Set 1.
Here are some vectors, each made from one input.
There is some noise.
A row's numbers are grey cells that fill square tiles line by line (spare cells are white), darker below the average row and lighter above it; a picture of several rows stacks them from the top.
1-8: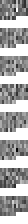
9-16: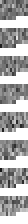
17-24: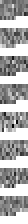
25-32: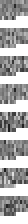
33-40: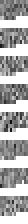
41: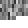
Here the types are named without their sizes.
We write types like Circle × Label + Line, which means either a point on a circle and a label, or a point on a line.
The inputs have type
(Bool × Bool × Bool + Unit) × Line × Line.
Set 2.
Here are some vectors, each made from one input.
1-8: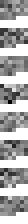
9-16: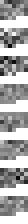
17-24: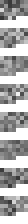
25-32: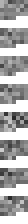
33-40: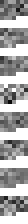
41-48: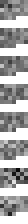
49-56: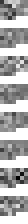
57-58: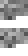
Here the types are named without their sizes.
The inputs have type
Bool × Line.
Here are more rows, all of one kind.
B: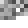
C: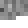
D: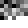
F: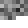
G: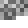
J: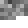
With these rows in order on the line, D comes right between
C and J.
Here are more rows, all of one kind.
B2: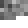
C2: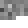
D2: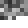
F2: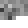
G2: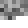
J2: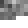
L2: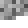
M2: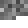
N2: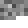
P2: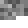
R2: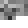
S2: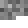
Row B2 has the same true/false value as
D2, J2 and M2.
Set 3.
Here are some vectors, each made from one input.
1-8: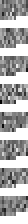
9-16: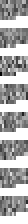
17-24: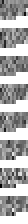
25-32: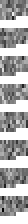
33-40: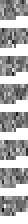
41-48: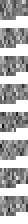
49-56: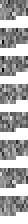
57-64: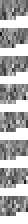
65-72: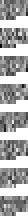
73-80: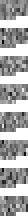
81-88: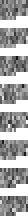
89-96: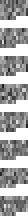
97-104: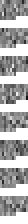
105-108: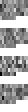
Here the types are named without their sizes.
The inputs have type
List(Circle).
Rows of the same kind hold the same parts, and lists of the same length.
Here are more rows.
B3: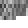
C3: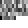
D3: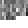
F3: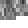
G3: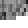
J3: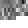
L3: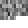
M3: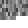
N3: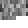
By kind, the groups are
B3, G3, L3, M3, N3
C3
D3, F3, J3

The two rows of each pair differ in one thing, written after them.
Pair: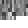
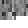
the place on the circle in item 2 of the list
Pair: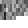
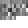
the place on the circle in item 1 of the list
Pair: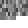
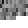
the place on the circle in item 1 of the list
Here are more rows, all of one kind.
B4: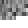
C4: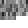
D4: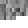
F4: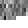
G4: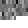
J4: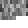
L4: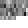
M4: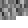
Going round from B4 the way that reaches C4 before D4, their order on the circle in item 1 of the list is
B4, C4, J4, G4, M4, F4, D4, L4.
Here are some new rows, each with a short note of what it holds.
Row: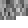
a list of one item
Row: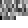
the empty list
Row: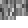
a list of two items
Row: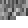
a list of one item
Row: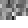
a list of one item
